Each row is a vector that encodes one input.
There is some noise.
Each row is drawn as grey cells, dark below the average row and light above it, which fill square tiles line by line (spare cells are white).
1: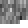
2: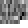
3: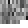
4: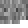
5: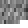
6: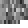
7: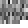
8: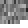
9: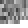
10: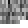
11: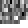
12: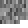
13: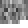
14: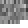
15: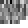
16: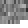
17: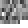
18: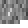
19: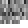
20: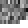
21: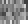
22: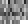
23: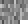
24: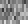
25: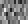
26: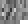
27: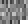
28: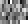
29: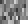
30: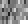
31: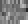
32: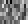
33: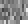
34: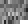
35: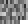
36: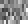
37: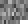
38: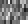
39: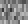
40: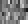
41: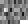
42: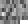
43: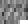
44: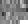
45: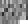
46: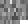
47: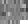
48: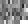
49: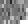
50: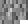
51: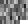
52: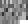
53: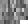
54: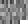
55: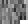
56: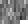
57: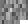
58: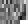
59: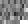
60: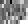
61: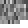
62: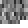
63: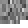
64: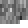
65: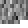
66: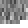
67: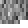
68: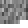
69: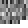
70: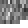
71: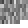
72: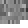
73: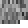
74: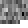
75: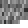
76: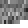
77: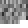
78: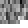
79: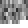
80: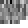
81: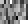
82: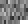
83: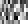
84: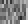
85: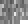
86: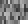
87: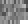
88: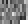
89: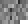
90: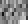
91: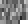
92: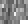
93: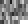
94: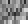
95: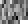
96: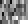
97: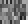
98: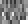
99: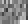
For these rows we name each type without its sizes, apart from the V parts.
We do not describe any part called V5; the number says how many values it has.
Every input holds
a value of V5, together with either a point on a line, or three true/false values.
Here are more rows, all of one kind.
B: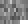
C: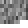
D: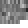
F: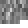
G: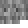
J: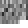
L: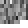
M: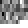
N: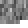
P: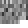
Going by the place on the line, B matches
C, L, N and P.
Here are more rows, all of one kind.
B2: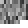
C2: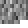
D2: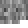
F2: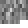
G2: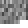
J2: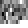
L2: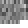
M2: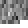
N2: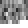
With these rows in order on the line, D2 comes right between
B2 and F2.
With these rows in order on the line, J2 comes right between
C2 and M2.
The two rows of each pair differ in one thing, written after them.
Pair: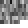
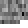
one of the three true/false values
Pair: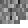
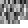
one of the three true/false values
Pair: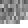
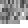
the value of V5
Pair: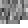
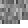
the value of V5
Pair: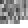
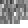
the value of V5
